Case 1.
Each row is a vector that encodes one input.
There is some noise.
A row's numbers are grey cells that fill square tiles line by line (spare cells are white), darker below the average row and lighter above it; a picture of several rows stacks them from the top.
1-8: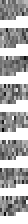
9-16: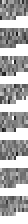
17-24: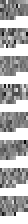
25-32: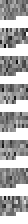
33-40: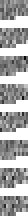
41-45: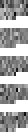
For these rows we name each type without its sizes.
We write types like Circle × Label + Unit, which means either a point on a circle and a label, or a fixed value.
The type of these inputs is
Tree.
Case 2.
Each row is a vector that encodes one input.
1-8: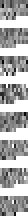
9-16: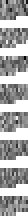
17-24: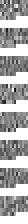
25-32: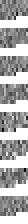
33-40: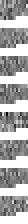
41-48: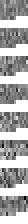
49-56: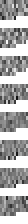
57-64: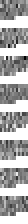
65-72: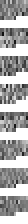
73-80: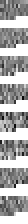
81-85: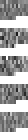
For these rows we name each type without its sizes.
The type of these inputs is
Tree.
